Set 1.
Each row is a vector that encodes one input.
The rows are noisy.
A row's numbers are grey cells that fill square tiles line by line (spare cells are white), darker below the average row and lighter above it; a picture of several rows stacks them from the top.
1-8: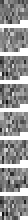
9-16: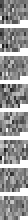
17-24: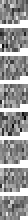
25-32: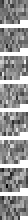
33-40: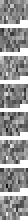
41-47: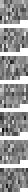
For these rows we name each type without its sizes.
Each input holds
a node of a tree and a true/false value.
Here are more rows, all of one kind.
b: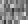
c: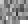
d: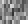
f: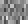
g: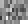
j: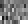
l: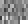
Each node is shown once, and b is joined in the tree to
d.
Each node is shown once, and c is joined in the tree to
g.
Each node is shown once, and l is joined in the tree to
d, f and g.
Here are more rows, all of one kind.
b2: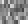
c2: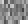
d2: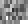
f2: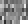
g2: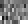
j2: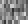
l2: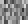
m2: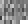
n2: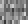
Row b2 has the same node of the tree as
c2, g2 and l2.
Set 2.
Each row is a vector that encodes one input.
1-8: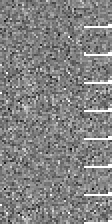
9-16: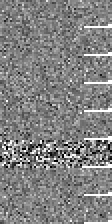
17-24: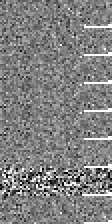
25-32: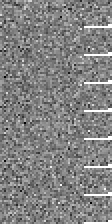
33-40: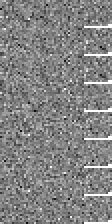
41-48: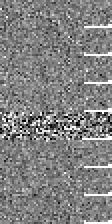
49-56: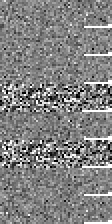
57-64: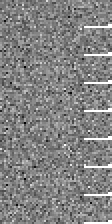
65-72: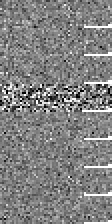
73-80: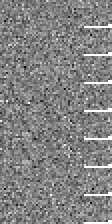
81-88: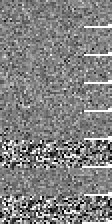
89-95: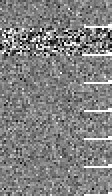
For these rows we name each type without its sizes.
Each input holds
either a fixed value, or a label and a true/false value.
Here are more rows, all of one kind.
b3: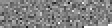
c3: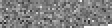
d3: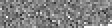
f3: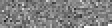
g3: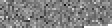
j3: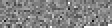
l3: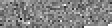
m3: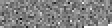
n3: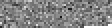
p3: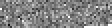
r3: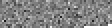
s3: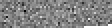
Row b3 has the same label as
l3 and m3.
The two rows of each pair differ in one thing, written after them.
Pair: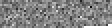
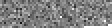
the true/false value
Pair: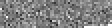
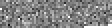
the true/false value
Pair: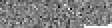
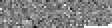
the true/false value
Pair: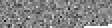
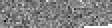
the true/false value
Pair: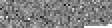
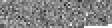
the true/false value
